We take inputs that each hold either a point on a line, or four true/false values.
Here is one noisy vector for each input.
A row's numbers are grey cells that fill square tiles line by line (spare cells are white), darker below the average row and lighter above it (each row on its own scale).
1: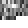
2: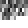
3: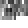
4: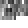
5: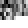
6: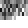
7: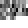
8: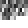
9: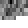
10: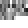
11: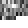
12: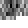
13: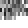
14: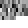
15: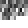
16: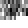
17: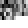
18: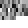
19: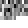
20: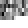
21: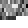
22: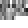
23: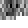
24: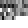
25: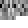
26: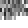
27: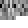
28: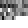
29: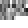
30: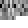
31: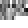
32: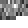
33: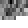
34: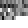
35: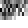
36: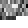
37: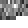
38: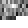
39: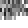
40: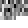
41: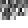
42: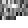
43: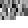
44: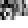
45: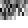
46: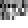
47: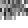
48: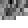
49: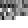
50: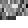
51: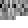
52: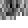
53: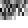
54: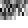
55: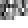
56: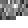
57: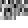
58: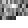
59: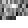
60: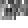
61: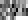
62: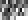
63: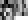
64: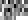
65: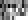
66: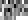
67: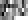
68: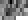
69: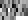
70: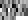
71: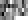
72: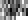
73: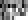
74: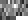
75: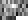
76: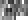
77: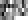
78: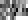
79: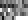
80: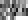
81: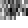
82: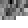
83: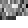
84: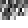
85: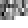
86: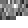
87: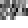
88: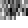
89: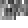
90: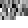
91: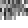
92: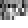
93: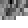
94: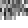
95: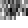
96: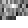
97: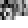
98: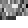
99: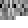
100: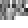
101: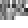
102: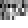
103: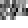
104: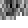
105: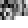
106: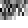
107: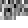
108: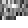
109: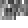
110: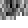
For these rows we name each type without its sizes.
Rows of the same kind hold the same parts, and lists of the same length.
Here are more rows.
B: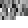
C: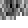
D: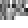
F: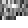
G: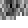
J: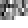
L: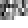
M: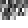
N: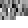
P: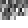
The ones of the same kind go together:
B, C, D, G, J, L, M, N, P
F

